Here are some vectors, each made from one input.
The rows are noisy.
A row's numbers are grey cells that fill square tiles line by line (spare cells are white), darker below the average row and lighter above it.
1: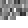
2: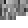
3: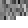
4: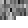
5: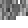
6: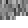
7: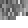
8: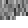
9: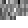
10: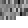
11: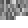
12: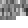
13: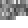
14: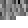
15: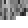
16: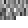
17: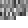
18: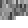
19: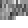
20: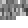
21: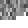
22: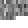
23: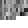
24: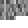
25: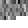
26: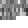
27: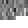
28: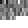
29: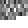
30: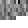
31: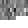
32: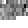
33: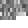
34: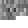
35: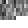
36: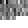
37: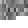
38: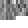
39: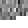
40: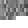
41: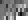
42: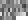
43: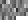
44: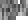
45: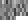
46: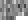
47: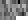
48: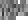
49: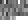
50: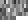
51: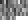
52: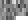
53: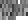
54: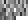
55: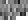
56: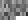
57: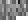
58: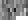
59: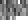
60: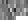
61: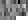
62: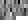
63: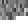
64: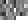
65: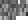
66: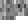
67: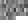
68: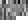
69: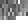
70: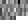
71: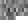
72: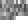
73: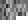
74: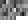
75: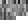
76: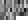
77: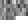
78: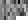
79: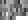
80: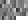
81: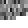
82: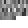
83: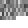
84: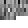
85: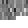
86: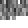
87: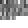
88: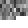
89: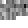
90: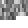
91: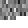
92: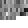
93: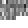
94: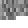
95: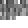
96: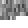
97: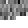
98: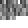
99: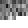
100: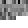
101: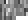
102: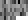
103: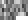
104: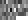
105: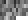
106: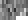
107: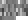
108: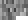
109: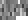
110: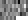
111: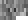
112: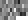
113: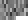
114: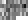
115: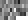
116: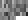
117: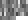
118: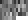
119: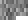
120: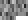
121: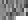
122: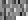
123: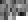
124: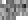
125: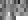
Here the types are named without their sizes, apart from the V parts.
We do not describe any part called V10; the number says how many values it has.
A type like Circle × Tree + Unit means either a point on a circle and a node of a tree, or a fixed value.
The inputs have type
Label × (Line + V10).
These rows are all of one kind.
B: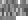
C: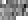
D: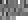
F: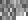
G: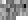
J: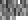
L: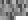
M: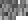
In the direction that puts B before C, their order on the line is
F, J, G, B, D, C, L, M.
